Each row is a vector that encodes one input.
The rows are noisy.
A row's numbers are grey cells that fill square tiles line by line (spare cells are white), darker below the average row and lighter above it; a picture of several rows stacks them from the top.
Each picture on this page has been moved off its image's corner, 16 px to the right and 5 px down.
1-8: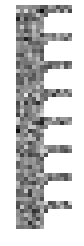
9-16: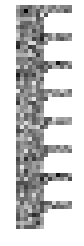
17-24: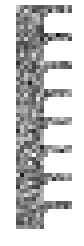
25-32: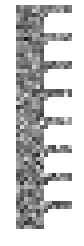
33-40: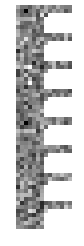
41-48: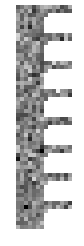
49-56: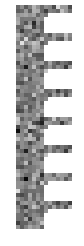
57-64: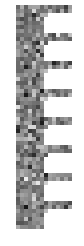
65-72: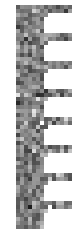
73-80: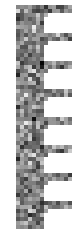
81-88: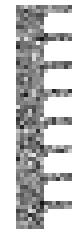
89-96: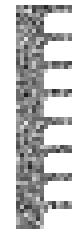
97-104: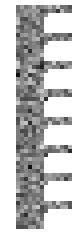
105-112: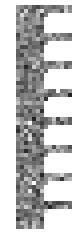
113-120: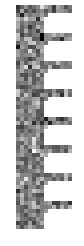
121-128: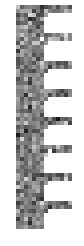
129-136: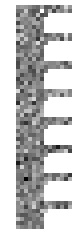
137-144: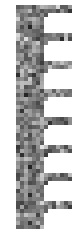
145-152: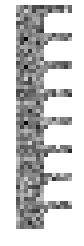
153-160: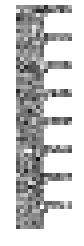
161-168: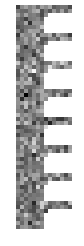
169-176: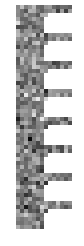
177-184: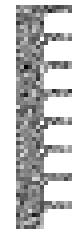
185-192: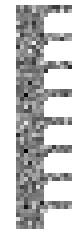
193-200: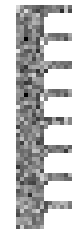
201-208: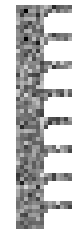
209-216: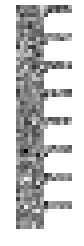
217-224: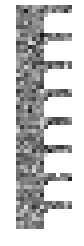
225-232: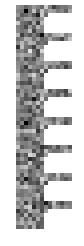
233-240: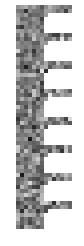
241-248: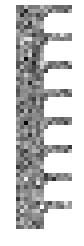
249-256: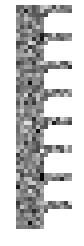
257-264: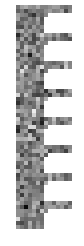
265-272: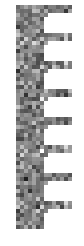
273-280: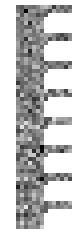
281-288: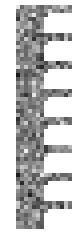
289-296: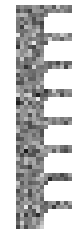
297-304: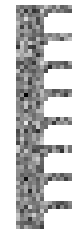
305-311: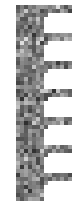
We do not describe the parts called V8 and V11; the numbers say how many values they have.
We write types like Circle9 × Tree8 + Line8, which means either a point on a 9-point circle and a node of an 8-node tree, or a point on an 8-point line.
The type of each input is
Bool × V11 × V11 + (Line7 + V8) × Tree9.
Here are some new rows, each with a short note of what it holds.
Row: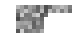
a node of a 9-node tree and a value of V8
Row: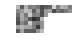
a node of a 9-node tree and a value of V8
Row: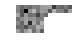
a true/false value and two values of V11
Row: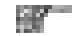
a node of a 9-node tree and a value of V8
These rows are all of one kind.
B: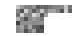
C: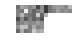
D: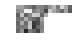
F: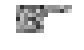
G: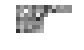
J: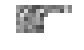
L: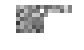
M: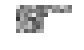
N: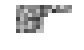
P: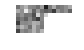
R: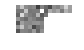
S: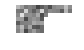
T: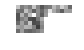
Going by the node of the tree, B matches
J and S.
